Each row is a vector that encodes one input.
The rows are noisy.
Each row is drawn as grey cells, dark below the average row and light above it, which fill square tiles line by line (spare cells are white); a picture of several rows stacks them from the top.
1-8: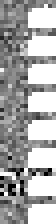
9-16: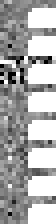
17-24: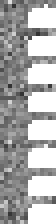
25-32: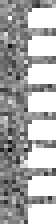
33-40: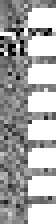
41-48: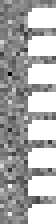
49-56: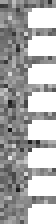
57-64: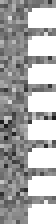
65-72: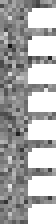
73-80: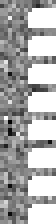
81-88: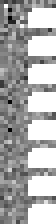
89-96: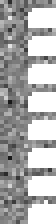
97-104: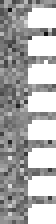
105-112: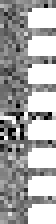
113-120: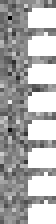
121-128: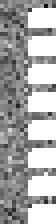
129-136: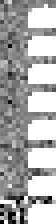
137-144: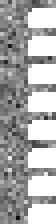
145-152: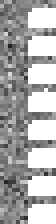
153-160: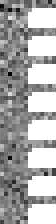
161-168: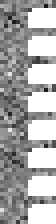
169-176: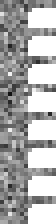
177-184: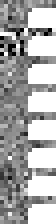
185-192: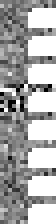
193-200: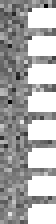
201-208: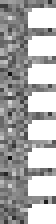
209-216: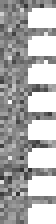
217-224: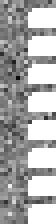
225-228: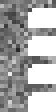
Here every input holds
either a fixed value, or a node of an 11-node tree and a true/false value.
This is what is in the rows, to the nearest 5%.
About 5% of them hold a fixed value. The rest hold a node of an 11-node tree and a true/false value.
